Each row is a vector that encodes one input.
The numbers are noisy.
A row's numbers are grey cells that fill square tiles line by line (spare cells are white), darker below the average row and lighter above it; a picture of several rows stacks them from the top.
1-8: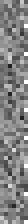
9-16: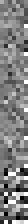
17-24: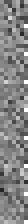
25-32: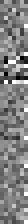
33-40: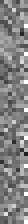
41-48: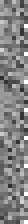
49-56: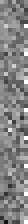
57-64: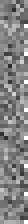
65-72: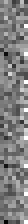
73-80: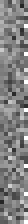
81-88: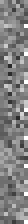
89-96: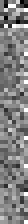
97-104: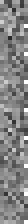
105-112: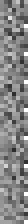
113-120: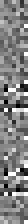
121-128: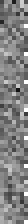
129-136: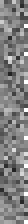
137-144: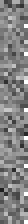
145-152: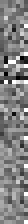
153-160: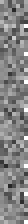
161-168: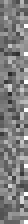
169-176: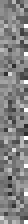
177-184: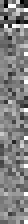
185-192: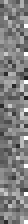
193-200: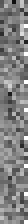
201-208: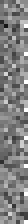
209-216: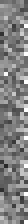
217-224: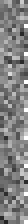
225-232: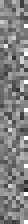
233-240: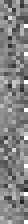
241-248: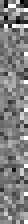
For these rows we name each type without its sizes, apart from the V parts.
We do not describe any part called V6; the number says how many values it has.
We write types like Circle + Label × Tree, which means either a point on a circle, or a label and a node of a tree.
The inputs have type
List(Bool × V6).
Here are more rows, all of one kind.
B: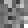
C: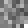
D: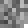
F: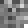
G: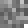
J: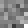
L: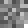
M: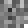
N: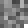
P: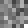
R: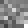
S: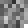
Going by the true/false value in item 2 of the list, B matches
C and R.
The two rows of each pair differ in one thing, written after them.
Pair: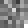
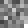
the value of V6 in item 2 of the list
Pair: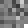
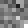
the true/false value in item 1 of the list
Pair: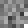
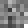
the value of V6 in item 2 of the list
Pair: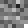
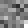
the true/false value in item 2 of the list
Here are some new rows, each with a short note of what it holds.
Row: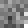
a list of two items
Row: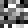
the empty list
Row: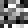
the empty list
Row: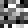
the empty list
